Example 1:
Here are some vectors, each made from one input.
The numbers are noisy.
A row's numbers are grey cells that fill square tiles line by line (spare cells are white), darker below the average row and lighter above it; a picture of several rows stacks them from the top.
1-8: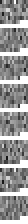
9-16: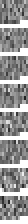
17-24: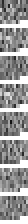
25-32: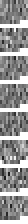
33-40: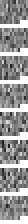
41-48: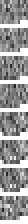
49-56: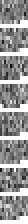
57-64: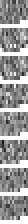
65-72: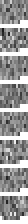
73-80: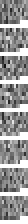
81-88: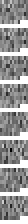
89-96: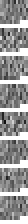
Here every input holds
one of 6 labels.
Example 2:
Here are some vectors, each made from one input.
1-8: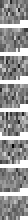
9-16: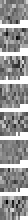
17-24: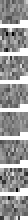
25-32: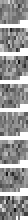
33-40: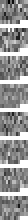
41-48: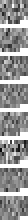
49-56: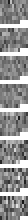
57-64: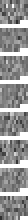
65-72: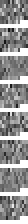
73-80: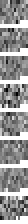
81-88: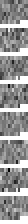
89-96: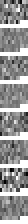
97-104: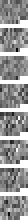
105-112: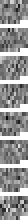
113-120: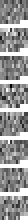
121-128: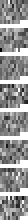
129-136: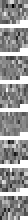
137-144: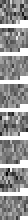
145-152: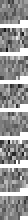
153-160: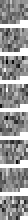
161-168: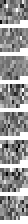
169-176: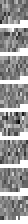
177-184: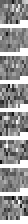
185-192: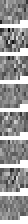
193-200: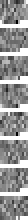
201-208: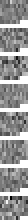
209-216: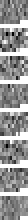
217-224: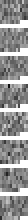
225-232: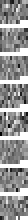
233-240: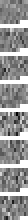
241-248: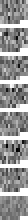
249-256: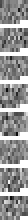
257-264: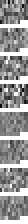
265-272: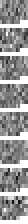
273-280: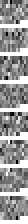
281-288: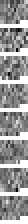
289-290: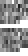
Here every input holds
one of 7 labels.
